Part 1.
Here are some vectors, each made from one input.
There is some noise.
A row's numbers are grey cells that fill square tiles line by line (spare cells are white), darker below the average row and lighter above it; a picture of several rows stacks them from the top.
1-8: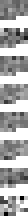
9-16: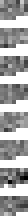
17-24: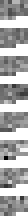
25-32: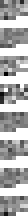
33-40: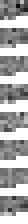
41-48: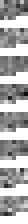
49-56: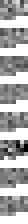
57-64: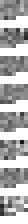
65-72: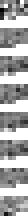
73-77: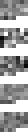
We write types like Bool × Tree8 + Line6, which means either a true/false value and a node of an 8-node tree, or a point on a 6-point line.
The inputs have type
List2(Line6).
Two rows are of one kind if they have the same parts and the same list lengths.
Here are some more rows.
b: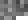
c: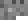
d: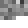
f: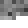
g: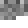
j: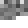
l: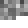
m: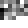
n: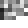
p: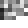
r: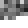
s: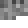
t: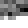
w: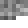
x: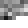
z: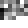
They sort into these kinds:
b, c, f, g, l, s, w
d, j, r, t, x
m, n, p, z

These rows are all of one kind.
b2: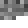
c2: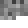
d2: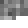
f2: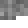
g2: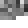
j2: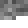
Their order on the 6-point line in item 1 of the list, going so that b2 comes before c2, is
g2, b2, f2, j2, c2, d2.
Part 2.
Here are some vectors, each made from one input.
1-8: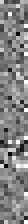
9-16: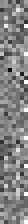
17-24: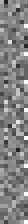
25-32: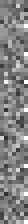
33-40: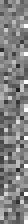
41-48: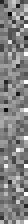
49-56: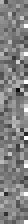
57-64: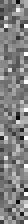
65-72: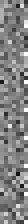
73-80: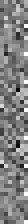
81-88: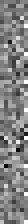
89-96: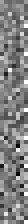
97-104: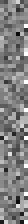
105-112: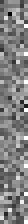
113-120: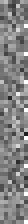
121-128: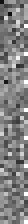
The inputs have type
(Bool × Bool × Bool + Unit) × Line16.
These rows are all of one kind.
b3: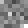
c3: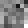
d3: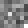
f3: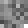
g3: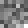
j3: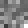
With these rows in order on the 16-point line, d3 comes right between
b3 and c3.
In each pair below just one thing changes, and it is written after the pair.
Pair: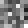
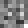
the place on the 16-point line
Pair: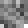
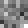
one of the three true/false values
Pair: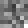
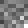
the place on the 16-point line
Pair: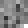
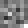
one of the three true/false values
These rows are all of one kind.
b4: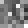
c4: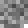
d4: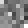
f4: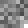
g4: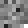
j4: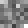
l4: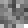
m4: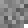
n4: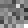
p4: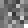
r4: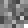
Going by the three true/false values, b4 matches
d4 and p4.
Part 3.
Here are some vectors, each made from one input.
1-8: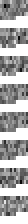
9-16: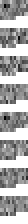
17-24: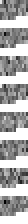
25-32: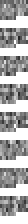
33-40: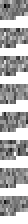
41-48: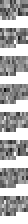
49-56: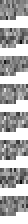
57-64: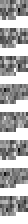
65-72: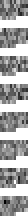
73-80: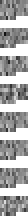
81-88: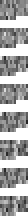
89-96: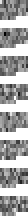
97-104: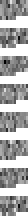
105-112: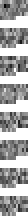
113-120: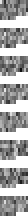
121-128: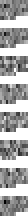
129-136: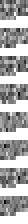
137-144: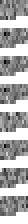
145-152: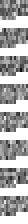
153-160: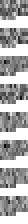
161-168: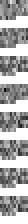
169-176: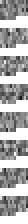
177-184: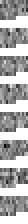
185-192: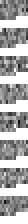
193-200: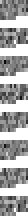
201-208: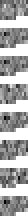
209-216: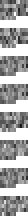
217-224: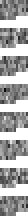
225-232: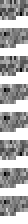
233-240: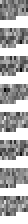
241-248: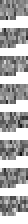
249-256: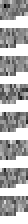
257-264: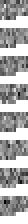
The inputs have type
Bool × Bool × Bool + Line9.
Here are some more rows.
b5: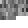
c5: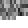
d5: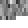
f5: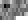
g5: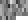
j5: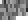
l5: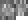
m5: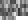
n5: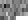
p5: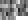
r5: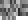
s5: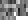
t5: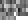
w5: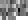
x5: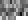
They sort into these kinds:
b5, d5, f5, g5, j5, l5, n5
c5, m5, p5, r5, s5, t5, w5, x5

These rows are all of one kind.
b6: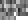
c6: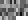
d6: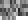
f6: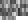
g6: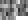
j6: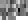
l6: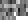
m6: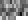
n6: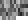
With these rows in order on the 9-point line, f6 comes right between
d6 and j6.
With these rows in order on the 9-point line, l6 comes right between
b6 and g6.
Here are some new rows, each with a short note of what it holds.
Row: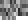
a point on a 9-point line
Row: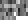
a point on a 9-point line
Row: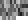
a point on a 9-point line
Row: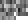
a point on a 9-point line
